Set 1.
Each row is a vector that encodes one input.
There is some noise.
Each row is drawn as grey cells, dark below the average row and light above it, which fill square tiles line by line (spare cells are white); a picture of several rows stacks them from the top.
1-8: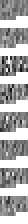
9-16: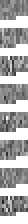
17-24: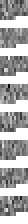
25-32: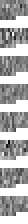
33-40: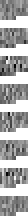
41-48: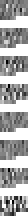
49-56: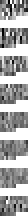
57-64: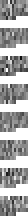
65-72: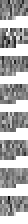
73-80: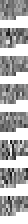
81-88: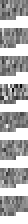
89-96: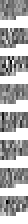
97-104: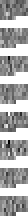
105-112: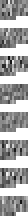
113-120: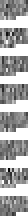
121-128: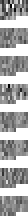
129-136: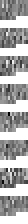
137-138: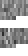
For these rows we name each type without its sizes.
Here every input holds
a point on a line, together with either a fixed value, or a node of a tree.
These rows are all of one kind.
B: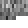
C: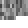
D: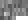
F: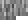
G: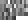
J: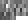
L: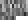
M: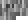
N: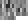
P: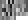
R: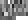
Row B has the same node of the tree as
J and P.
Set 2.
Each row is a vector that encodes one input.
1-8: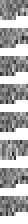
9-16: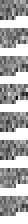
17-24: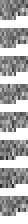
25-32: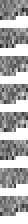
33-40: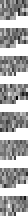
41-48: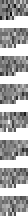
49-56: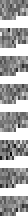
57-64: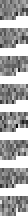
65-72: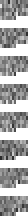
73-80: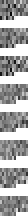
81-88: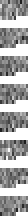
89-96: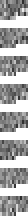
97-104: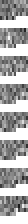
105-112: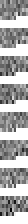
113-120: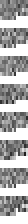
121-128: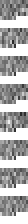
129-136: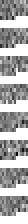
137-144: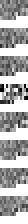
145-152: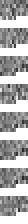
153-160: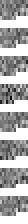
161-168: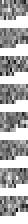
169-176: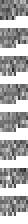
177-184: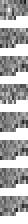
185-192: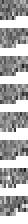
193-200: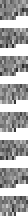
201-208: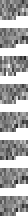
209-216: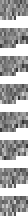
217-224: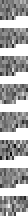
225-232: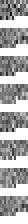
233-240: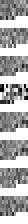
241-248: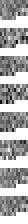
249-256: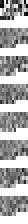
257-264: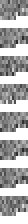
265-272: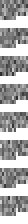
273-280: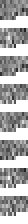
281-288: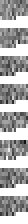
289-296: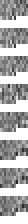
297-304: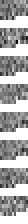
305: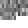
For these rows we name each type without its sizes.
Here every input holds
a list of points on a line.
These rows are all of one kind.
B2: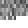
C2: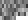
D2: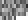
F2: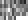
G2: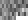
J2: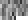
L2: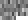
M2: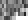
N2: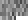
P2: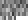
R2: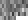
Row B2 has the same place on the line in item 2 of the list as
F2, G2, P2 and R2.
